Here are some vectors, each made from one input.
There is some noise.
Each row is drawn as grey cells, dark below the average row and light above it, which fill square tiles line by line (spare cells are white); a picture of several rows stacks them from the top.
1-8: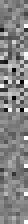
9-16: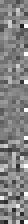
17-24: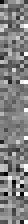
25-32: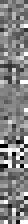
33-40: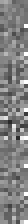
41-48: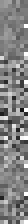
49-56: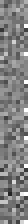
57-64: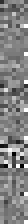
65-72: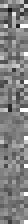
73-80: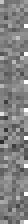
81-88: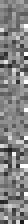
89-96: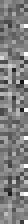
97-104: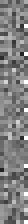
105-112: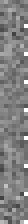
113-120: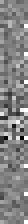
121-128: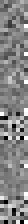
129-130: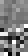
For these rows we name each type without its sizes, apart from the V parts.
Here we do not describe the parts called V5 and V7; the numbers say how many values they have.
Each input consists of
a true/false value and a value of V5, together with either a point on a line, or a value of V7.
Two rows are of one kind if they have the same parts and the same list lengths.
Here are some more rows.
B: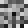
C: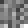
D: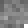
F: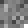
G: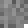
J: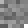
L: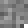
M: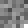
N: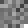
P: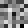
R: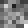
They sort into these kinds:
B, C, D, F, G, L, N, P, R
J, M

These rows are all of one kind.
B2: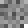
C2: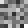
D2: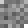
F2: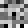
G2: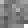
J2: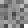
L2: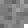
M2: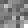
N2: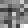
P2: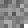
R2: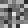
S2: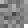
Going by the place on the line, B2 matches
J2, M2 and S2.
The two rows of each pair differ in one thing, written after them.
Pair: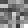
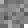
the true/false value
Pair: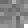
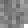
the place on the line
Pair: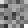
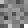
the value of V5
